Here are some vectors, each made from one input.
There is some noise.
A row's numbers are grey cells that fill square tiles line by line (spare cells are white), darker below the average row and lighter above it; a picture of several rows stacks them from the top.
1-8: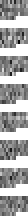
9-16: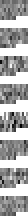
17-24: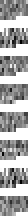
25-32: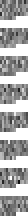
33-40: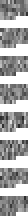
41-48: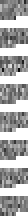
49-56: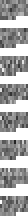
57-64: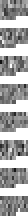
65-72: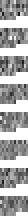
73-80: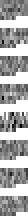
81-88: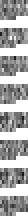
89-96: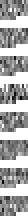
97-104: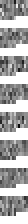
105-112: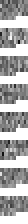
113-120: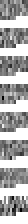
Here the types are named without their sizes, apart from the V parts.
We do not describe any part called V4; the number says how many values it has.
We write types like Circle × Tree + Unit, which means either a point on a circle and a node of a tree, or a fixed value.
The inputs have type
List(Circle × V4).
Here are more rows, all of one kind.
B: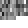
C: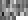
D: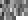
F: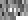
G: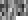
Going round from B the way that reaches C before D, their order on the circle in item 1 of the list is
B, C, D, F, G.
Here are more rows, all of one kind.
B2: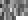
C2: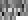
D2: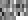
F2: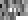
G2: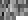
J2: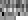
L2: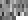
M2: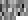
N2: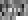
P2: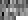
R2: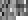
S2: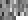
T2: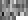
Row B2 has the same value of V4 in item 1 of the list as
G2 and R2.
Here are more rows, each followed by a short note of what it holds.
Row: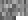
a list of three items
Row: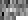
a list of one item
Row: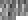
a list of two items
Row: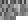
a list of three items
